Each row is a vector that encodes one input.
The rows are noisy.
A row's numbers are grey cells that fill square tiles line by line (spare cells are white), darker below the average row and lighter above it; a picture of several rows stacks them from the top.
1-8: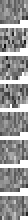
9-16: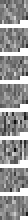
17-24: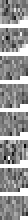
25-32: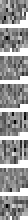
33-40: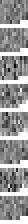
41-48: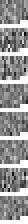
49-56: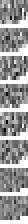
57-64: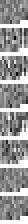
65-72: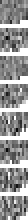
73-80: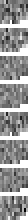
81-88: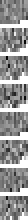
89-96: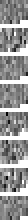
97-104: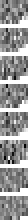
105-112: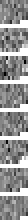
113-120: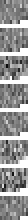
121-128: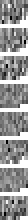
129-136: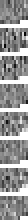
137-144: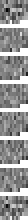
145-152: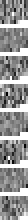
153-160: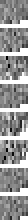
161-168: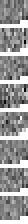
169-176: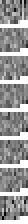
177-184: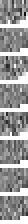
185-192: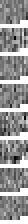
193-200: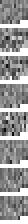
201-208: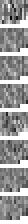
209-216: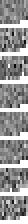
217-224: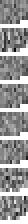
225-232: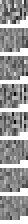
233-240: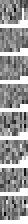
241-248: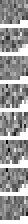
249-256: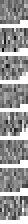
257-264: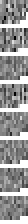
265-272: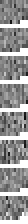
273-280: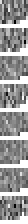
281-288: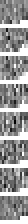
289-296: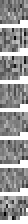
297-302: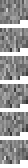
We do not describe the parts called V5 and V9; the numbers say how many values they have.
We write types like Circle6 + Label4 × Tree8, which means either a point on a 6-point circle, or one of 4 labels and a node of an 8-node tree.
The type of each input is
Bool × Bool × Bool × Bool + (Tree8 + V5) × V9 + Tree10.
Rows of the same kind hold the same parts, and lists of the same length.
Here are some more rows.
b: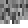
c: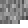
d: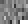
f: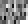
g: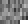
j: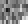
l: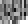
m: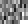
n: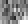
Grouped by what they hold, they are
b, j, n
c, d, g
f
l, m

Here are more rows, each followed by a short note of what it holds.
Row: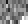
a node of a 10-node tree
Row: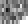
a node of a 10-node tree
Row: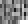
a node of an 8-node tree and a value of V9
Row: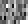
a value of V5 and a value of V9
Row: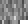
four true/false values
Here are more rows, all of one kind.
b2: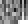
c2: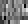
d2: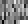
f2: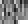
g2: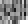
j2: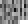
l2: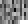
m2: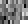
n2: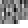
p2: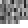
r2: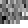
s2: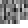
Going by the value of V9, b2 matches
g2, j2, l2 and p2.
